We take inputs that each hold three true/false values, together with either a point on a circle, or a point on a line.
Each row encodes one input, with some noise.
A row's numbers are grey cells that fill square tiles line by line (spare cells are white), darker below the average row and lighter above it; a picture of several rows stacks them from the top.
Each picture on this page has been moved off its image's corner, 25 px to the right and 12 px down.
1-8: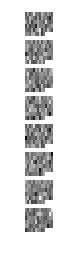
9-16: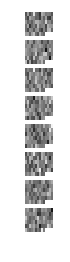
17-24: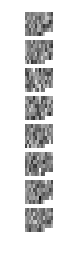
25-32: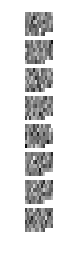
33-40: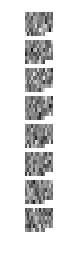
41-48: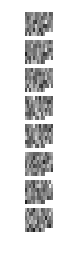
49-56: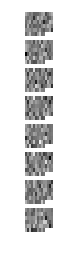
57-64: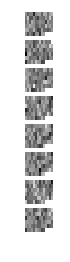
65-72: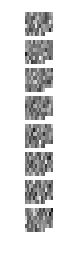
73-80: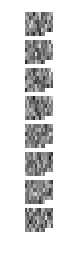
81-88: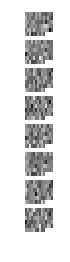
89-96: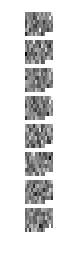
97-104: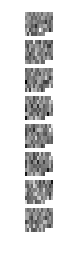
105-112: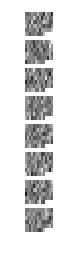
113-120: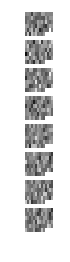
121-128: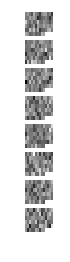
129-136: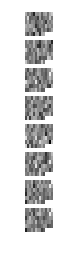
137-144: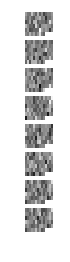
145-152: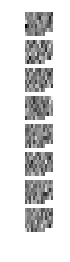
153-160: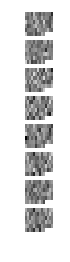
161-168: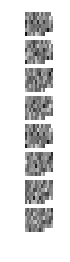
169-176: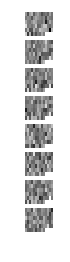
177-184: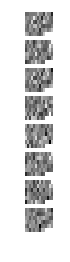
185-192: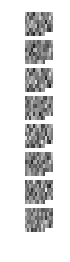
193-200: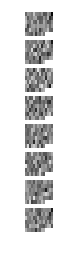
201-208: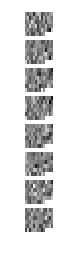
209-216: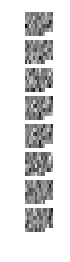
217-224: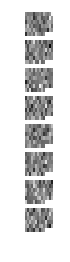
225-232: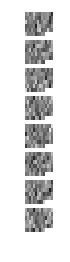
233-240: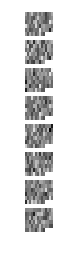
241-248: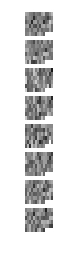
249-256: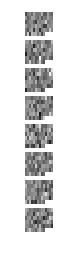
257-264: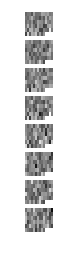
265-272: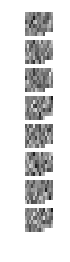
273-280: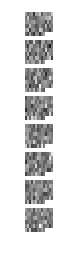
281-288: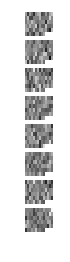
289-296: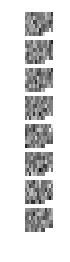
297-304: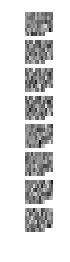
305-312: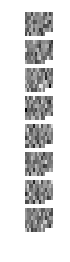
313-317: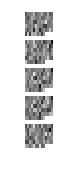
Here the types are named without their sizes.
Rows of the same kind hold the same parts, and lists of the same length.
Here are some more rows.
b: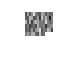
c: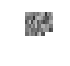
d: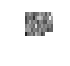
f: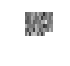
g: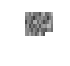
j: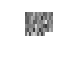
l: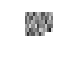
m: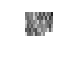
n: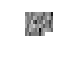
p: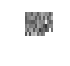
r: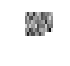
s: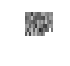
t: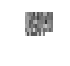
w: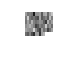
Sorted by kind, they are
b, g, p, s, t, w
c, d, f, j, l, m, n, r

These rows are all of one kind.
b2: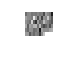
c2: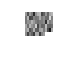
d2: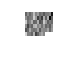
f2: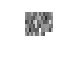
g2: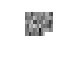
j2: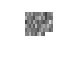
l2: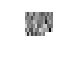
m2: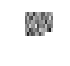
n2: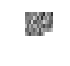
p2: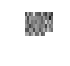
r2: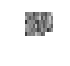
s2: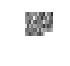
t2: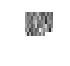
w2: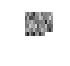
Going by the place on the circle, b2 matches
j2, p2 and r2.
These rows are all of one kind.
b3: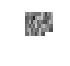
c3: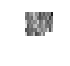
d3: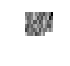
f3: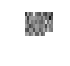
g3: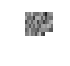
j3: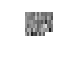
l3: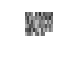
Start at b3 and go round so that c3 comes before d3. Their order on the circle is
b3, c3, l3, d3, f3, g3, j3.
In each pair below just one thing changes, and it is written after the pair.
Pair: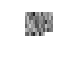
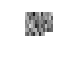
the place on the line
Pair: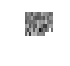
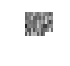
the place on the line
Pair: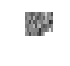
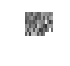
one of the three true/false values
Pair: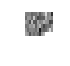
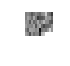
the place on the line
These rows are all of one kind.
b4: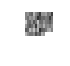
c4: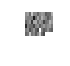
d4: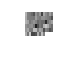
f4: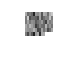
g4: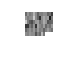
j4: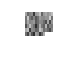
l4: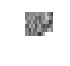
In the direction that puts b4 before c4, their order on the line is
d4, b4, f4, g4, c4, l4, j4.
